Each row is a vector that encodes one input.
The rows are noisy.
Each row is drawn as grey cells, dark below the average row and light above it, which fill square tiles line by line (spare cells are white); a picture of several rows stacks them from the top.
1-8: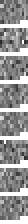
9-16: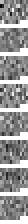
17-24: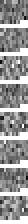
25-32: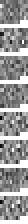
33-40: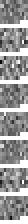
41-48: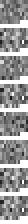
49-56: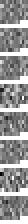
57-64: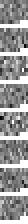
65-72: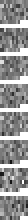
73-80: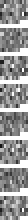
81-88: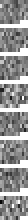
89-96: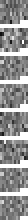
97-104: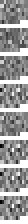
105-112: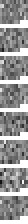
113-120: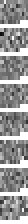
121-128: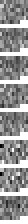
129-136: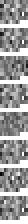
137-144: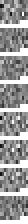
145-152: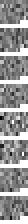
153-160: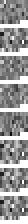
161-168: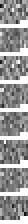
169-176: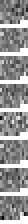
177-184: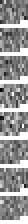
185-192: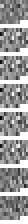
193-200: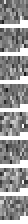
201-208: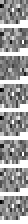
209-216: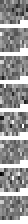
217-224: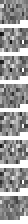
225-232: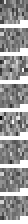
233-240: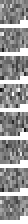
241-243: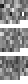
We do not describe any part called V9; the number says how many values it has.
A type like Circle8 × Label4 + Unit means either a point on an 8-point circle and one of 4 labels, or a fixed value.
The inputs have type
Bool × Line8 + Line6 × (Line10 + V9).
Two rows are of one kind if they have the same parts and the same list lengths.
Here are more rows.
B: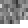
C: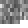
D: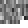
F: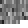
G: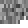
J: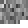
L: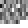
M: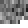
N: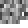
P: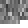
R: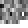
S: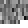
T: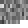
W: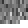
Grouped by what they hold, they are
B, C, G, J, T
D, F, M, P, S, W
L, N, R

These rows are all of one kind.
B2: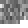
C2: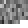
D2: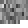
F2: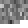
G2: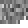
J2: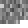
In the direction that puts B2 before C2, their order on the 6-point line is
B2, F2, J2, C2, D2, G2.
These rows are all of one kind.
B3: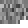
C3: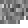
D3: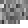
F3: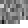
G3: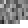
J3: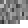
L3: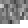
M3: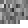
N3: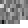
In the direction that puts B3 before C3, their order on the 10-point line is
G3, L3, J3, B3, M3, C3, D3, F3, N3.
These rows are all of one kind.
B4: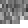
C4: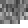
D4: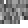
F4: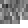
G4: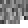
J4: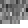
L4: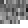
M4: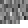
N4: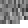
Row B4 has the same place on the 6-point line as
C4, F4 and J4.
